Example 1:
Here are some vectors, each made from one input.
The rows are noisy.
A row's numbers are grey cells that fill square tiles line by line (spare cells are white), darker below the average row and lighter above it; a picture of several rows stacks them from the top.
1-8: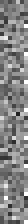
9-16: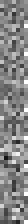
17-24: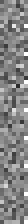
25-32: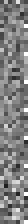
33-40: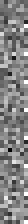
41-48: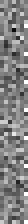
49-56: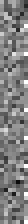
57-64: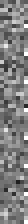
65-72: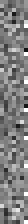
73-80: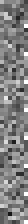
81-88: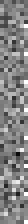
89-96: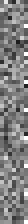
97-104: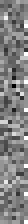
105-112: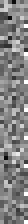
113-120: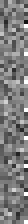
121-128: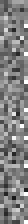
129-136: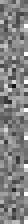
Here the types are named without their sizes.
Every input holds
a point on a line.
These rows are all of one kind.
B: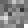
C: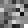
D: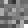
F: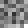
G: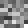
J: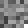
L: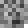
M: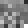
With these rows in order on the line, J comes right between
D and M.
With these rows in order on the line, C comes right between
D and G.
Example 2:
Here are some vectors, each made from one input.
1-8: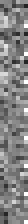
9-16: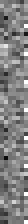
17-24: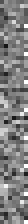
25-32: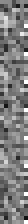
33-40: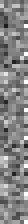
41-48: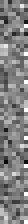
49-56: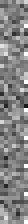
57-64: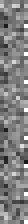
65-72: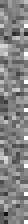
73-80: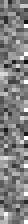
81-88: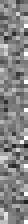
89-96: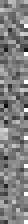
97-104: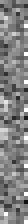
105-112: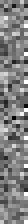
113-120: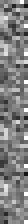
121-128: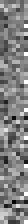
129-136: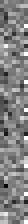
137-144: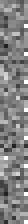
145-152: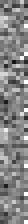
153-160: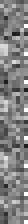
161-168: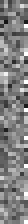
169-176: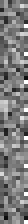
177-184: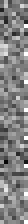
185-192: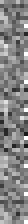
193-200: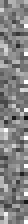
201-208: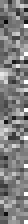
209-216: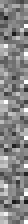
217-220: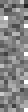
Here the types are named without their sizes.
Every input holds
a point on a line.
